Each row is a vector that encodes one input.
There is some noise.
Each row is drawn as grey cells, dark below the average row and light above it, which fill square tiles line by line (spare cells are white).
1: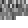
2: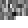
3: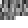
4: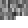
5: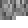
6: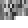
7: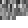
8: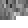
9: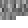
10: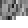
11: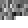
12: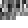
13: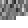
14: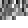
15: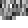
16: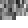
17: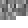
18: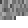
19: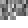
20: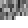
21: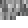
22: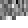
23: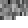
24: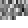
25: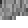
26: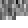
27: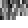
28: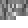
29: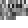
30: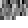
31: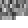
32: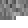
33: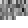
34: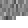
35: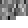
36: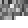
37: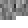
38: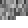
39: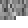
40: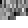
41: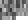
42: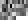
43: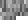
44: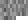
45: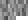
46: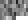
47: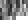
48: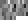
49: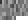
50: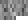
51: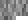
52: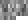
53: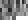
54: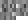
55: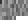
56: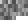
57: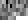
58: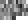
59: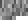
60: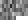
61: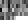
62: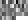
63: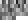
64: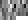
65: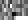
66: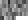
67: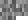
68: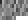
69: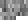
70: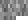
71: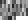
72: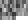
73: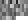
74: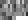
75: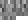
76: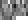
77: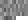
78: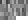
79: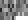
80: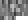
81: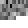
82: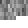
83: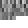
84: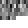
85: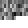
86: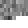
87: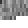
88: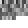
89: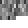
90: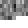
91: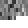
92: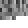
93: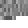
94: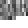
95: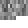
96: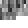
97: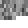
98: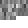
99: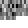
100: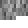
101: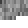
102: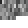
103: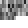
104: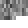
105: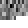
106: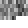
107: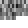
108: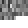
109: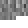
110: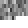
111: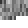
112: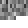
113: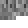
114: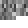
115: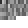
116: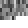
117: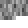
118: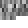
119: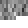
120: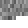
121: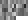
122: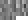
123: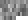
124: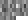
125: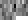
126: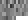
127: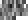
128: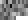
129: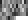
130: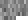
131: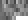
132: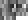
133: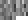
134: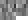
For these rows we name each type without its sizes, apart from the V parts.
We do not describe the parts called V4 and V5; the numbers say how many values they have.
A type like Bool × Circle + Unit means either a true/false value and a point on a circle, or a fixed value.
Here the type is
Bool × V5 + Label × V4 + Unit.
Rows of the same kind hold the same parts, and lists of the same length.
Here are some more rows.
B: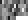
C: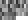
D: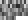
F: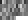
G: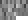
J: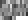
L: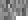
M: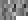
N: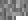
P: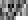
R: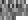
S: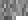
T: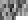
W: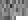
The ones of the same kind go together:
B, F
C, D, P, R, T
G, J, L, M, N, S, W

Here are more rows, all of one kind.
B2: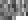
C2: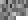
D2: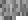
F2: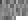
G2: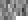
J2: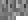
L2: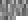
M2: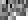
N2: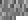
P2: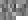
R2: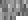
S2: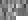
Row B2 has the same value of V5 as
J2, L2, N2 and R2.
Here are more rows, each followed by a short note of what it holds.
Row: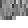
a true/false value and a value of V5
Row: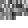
a label and a value of V4
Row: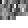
a fixed value
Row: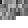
a fixed value
